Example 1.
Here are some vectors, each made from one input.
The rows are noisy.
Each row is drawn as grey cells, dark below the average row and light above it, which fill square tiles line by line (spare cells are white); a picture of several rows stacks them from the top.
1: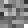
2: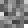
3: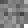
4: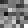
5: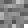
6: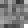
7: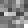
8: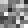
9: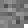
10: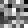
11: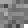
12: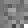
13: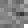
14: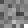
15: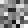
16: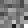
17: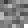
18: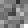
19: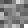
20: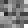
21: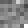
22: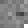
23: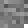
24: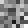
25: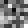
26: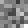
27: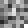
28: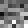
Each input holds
a point on a 5-point line.
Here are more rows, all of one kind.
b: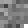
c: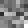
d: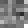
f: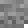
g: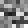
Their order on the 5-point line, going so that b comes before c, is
g, b, f, d, c.
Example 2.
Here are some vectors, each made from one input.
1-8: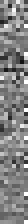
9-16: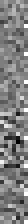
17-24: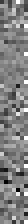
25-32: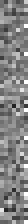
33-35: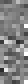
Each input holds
a point on a 7-point line.
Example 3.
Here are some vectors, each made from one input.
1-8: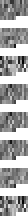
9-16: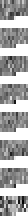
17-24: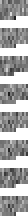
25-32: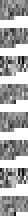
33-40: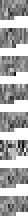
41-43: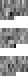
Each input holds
either a point on an 8-point circle, or a fixed value.
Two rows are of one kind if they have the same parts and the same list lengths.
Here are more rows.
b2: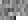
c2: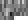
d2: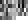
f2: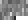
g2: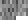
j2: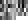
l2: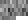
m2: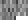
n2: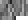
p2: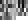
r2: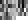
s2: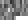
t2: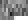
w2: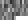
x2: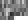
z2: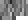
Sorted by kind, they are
b2, c2, f2, g2, l2, m2, n2, s2, t2, w2, x2, z2
d2, j2, p2, r2

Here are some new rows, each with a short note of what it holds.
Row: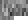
a point on an 8-point circle
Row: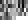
a fixed value
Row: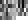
a fixed value
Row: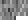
a point on an 8-point circle
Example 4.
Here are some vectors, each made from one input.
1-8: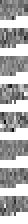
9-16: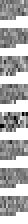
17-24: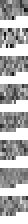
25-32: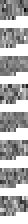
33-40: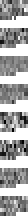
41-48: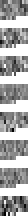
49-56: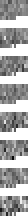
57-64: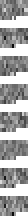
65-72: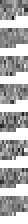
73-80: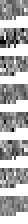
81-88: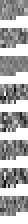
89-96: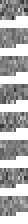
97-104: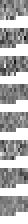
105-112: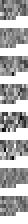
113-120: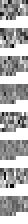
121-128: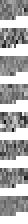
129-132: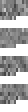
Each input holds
a point on a 16-point circle.
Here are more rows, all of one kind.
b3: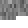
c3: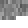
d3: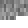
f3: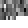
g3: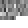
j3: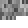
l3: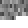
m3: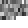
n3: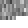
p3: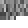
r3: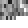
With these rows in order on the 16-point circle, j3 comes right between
f3 and g3.
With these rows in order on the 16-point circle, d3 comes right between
c3 and m3.
